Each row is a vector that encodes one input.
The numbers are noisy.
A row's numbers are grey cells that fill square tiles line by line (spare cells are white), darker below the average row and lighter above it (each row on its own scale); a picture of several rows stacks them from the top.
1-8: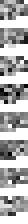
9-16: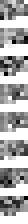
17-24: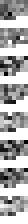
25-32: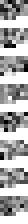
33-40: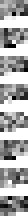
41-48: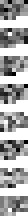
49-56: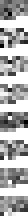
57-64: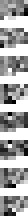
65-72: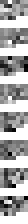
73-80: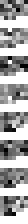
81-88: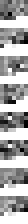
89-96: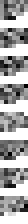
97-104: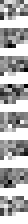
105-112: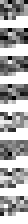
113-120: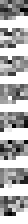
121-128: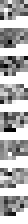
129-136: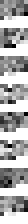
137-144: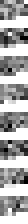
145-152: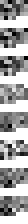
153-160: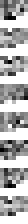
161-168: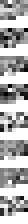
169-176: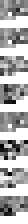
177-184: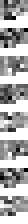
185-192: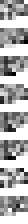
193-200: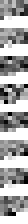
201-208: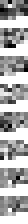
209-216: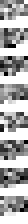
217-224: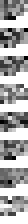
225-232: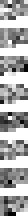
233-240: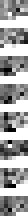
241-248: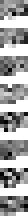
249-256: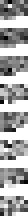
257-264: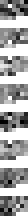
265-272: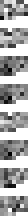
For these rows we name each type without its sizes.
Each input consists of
a point on a line and a true/false value.
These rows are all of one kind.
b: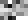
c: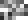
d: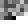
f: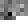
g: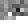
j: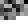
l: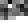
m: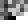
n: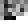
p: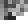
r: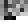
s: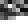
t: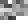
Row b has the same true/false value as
c, g and t.
